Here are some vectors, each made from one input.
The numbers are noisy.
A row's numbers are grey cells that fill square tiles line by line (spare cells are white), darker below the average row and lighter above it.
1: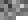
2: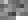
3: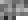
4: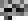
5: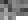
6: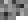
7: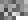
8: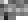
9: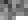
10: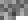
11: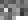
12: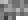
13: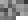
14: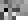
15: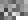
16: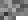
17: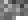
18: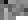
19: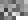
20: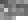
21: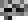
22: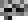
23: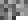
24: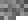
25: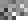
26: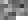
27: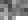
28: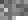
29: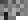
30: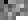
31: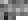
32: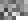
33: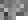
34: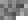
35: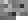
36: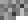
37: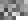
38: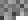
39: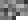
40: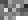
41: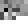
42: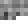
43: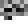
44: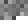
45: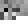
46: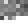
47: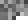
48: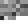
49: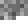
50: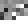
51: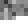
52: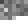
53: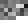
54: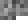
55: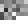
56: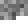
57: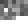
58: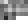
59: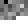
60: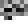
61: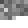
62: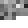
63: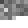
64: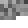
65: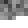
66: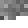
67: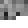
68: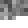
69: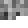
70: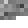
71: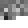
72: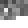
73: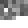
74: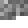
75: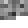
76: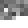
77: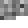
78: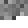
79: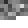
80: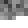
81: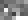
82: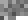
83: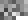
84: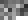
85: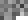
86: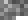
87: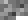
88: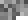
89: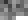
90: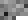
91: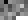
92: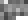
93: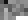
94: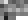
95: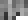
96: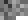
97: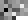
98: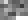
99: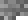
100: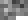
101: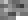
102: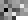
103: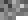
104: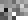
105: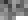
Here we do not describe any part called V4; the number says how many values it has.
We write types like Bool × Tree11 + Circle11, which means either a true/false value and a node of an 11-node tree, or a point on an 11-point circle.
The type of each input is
List3(Bool × V4).
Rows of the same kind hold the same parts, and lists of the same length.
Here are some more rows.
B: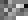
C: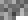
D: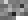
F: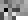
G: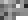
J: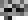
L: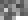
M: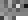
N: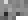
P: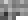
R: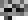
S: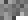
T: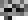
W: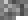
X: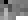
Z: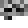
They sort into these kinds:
B, L, X
C, D, G, M, N, P, S, W
F
J, R, T, Z

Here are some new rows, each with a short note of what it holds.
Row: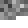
a list of two items
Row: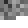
a list of two items
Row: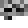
the empty list
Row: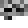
the empty list
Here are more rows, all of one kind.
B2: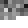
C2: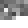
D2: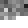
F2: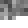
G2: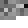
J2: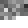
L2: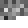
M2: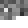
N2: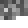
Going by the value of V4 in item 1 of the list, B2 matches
D2, G2 and J2.
